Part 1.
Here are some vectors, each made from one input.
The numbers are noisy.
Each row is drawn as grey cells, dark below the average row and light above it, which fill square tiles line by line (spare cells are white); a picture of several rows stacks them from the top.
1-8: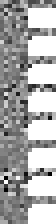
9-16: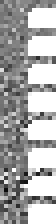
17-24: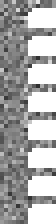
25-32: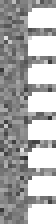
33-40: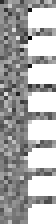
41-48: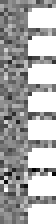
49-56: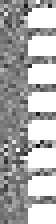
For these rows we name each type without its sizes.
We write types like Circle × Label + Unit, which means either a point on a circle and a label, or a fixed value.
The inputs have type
(Bool × Bool × Bool + Unit) × Circle.
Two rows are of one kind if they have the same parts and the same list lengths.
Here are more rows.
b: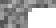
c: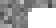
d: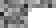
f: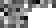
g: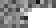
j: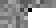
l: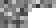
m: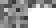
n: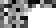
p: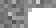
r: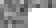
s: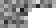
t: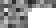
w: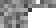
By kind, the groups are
b, f, g
c, d, j, l, m, n, p, r, s, t, w

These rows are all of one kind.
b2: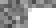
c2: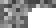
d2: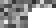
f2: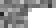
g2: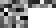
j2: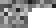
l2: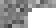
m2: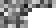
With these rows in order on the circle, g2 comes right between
b2 and m2.
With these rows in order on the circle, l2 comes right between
b2 and d2.
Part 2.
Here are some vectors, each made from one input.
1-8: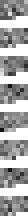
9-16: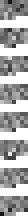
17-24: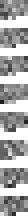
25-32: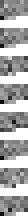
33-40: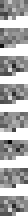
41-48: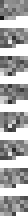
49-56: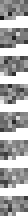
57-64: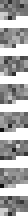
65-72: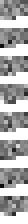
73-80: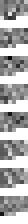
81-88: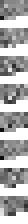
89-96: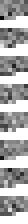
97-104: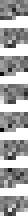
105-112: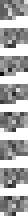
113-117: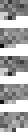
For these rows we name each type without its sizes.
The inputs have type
Bool × Circle.
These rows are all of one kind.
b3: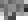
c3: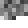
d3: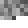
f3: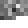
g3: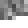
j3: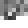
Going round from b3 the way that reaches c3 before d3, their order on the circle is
b3, j3, c3, d3, f3, g3.
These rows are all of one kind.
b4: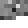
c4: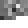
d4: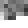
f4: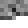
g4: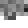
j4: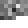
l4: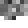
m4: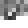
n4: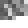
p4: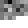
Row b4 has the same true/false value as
d4 and f4.
